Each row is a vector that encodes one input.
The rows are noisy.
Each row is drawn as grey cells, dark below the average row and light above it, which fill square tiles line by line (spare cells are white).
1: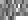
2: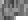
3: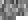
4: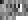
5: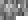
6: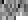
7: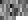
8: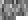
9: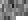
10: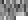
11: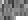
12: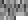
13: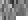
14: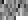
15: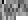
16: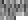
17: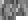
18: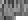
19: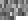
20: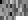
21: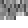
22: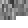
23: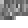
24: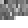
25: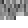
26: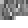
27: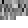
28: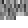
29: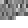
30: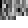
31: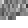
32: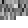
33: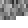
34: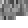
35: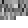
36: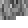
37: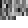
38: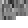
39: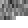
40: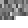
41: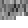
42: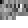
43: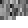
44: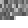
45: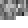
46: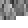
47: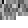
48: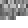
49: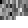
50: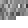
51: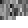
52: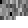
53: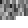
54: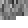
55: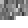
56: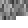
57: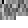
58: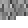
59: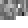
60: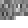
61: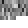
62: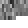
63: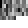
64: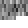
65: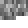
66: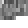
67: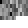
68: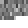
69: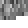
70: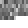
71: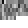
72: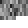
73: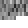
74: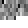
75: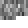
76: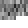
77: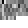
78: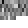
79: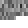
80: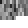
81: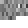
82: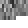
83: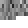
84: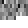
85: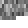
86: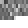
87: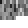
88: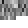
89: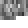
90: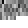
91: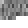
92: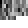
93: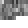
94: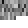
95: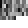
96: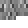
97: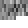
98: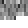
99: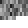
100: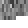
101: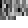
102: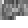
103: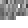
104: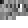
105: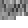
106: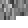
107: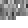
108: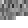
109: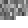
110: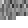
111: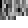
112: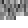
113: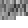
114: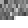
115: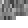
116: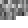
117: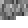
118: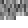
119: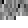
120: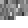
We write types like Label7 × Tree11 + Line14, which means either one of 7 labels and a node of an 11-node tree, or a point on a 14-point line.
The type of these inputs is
Bool × Line7 × Line7 + Tree9 + Unit.
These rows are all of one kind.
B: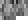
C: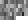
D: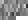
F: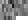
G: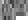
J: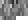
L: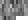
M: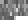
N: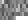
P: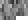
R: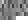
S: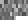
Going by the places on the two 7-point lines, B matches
J, L and P.
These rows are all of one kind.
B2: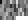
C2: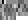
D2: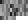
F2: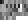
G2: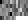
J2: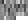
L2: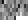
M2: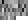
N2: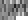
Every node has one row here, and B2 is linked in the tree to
G2.
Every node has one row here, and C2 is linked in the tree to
L2 and M2.
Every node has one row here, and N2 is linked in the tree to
J2.
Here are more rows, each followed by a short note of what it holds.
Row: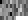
a node of a 9-node tree
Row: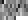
a node of a 9-node tree
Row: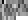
a node of a 9-node tree
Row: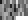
a node of a 9-node tree
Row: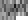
a node of a 9-node tree
